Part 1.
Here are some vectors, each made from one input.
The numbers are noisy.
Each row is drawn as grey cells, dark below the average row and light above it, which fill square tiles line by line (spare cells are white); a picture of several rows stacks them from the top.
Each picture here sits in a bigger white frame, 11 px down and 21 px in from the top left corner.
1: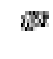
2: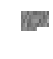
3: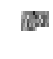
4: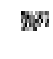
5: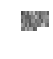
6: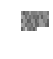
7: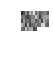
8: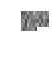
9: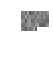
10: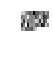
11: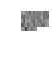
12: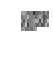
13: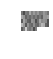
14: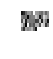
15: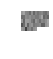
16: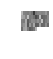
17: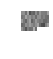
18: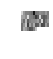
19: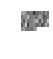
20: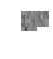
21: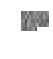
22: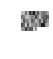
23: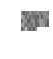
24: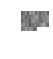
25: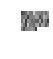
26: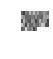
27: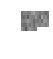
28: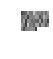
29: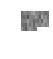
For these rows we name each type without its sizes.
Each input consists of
a point on a line.
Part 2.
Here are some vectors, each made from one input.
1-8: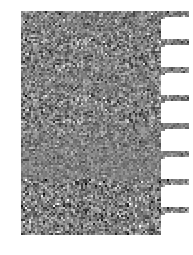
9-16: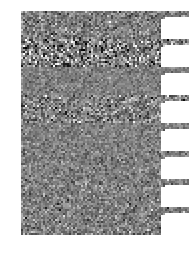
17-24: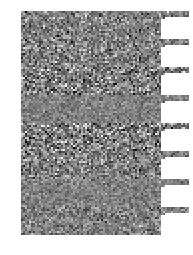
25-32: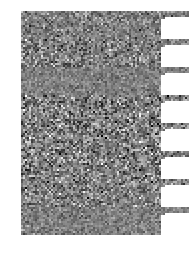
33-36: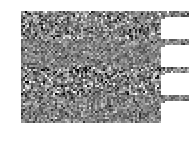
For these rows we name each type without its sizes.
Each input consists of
a label.
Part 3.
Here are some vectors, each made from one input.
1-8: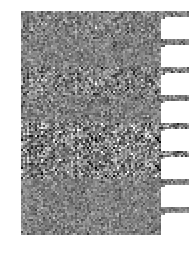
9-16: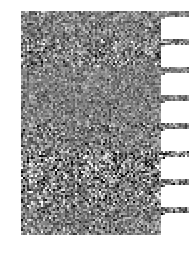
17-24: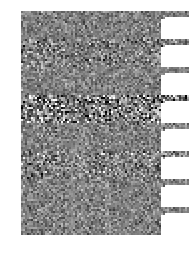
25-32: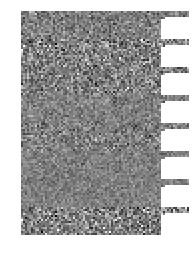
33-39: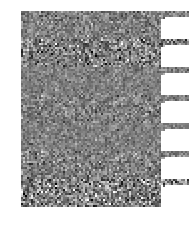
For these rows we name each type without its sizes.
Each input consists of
a point on a line.
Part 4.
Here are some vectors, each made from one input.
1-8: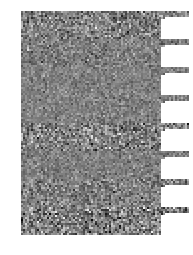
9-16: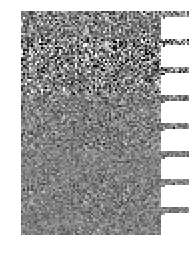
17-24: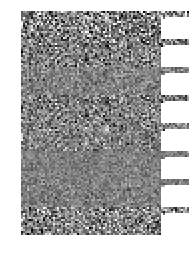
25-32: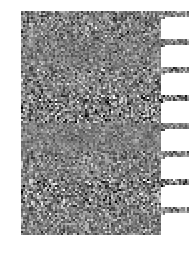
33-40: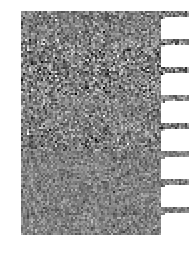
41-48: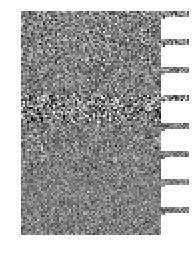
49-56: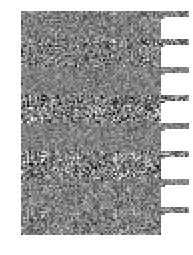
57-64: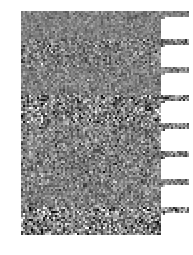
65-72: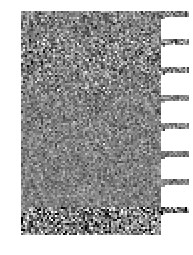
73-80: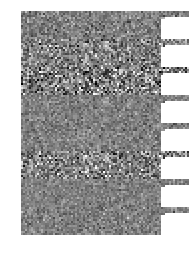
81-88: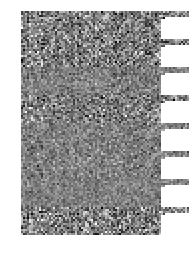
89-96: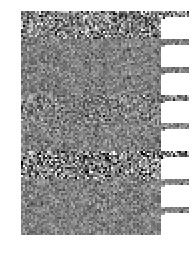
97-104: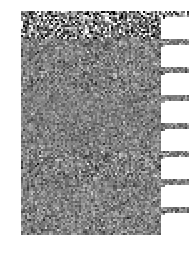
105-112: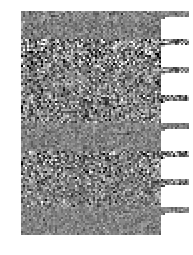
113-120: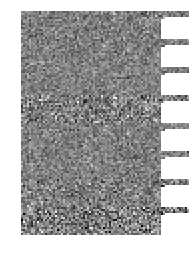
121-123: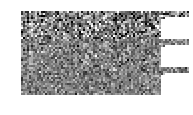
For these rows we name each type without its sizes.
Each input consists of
a point on a line.
